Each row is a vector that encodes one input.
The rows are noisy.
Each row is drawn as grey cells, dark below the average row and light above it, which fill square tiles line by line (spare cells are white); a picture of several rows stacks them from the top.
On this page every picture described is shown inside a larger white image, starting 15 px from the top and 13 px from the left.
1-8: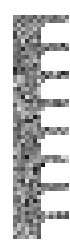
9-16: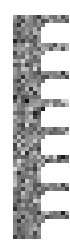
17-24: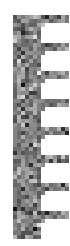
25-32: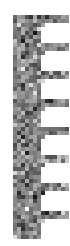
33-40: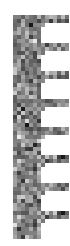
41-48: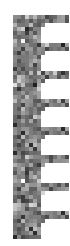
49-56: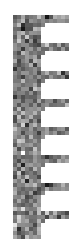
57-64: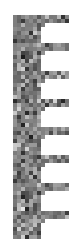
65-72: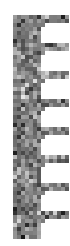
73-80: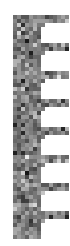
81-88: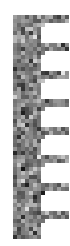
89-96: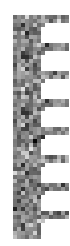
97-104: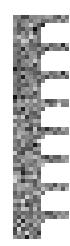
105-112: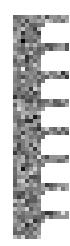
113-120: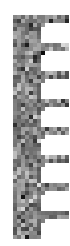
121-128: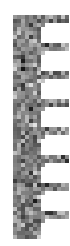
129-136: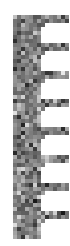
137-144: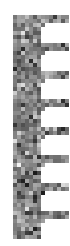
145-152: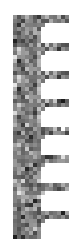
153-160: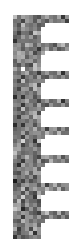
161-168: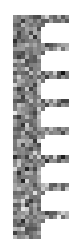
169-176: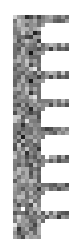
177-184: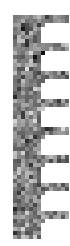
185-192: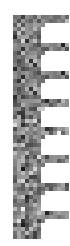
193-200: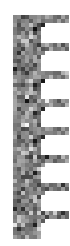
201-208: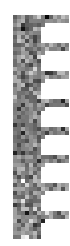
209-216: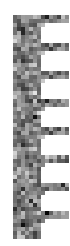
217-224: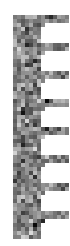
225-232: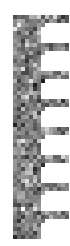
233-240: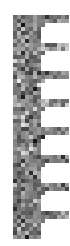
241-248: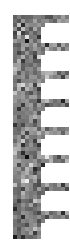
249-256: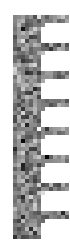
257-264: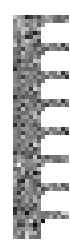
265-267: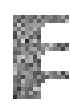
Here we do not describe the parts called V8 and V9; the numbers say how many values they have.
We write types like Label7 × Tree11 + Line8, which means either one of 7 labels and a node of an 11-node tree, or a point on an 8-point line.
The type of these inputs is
Bool × V8 + (Line6 + Tree10) × V9.
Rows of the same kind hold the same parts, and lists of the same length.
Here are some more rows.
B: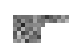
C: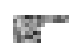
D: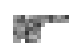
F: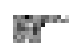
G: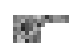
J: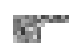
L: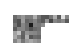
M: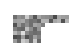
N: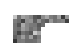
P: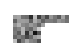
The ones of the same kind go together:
B, D, F, G, L, P
C, J, M
N

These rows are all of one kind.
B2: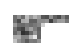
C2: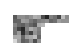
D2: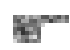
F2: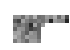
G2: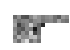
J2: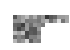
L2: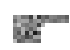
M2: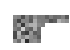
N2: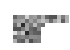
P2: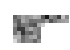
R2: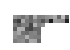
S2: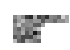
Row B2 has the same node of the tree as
D2, F2, G2 and L2.
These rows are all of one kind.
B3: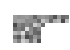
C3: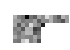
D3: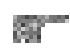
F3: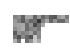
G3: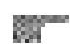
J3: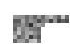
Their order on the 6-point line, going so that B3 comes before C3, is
G3, F3, J3, B3, C3, D3.
